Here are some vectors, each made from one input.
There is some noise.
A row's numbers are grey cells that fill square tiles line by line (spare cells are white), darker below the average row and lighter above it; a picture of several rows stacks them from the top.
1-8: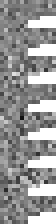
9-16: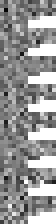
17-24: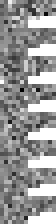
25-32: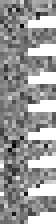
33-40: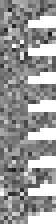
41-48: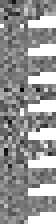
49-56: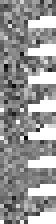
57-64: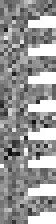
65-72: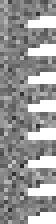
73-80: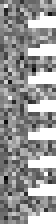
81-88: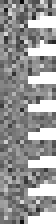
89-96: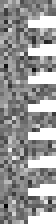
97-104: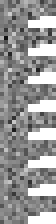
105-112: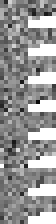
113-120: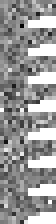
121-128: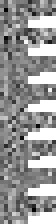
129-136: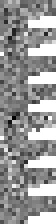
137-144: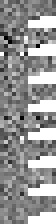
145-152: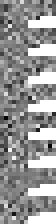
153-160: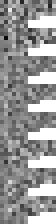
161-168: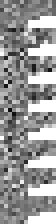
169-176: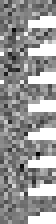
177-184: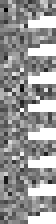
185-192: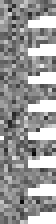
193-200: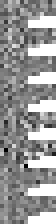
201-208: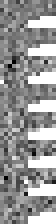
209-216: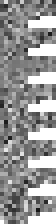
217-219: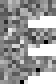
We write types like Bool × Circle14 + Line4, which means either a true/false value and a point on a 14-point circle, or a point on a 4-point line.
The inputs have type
Bool × Bool × Bool × (Circle8 + Unit) + Line6 + List2(Line5).
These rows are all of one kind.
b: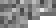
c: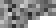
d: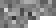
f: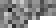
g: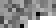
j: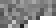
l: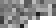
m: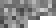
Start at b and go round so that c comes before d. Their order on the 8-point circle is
b, m, g, l, j, f, c, d.
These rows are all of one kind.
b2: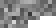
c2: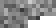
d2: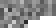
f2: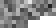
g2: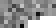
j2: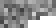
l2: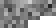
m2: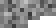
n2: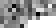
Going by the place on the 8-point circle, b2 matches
f2 and l2.
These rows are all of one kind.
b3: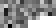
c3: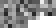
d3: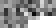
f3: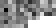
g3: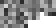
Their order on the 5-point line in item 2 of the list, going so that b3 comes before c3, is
b3, d3, c3, f3, g3.
